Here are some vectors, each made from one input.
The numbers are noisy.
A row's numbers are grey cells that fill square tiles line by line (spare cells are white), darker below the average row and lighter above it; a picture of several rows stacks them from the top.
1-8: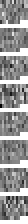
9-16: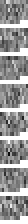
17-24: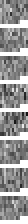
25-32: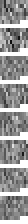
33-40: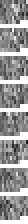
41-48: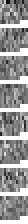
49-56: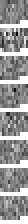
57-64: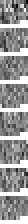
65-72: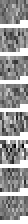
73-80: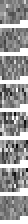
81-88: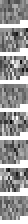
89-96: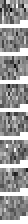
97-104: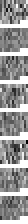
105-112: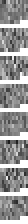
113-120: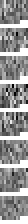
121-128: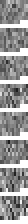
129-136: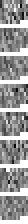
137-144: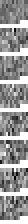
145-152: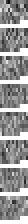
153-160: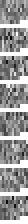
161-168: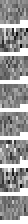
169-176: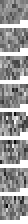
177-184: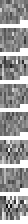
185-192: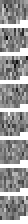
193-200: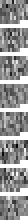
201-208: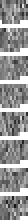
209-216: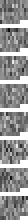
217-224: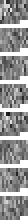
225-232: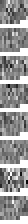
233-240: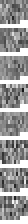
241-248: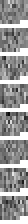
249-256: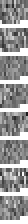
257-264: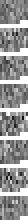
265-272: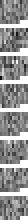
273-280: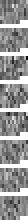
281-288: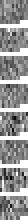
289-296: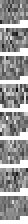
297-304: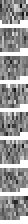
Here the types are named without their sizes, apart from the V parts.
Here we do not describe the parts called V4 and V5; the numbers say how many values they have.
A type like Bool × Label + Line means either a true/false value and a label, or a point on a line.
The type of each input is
Label × V4 + List(Line) + V5 × V5.
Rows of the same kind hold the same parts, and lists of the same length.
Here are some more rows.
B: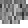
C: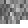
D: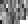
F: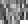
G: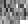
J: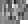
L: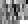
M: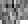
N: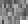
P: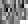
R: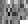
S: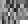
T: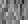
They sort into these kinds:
B, G, M, N, S
C, F, J
D, R
L
P, T

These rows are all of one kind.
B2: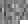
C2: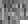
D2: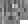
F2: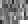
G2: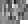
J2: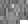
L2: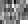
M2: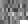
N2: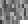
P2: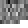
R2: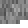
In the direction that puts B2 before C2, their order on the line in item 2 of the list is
F2, R2, P2, J2, M2, L2, B2, N2, C2, G2, D2.
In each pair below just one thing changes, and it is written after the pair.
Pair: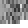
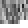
the label
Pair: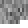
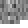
the value of V4
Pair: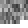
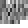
the value of V4
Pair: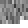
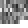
the label
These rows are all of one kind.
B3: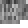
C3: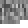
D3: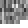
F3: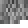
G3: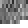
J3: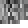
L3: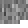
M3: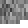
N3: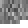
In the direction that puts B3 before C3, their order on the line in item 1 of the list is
B3, C3, L3, J3, N3, D3, G3, F3, M3.
